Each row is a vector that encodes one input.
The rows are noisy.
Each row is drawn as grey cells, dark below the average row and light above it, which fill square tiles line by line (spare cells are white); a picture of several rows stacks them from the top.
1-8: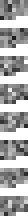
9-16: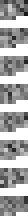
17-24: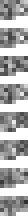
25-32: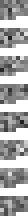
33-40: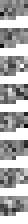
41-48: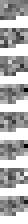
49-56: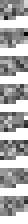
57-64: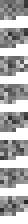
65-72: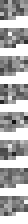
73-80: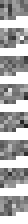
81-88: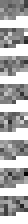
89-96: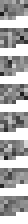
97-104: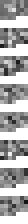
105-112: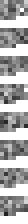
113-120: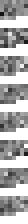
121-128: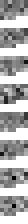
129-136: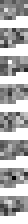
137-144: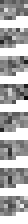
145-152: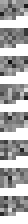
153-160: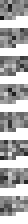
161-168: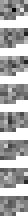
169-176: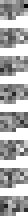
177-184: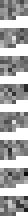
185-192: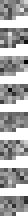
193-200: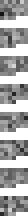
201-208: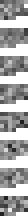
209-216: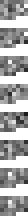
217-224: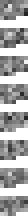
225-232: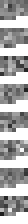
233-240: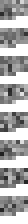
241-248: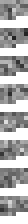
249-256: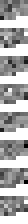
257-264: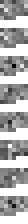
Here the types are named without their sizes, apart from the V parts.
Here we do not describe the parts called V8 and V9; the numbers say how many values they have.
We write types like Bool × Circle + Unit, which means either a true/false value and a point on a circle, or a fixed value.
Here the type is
(Bool × Circle + V9) × V8.
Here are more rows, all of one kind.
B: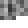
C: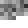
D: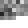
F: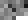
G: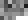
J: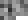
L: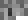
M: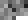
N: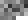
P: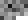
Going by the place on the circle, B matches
F, M, N and P.
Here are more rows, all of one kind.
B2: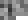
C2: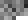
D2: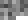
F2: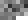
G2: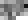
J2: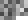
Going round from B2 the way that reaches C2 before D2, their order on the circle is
B2, F2, C2, J2, D2, G2.
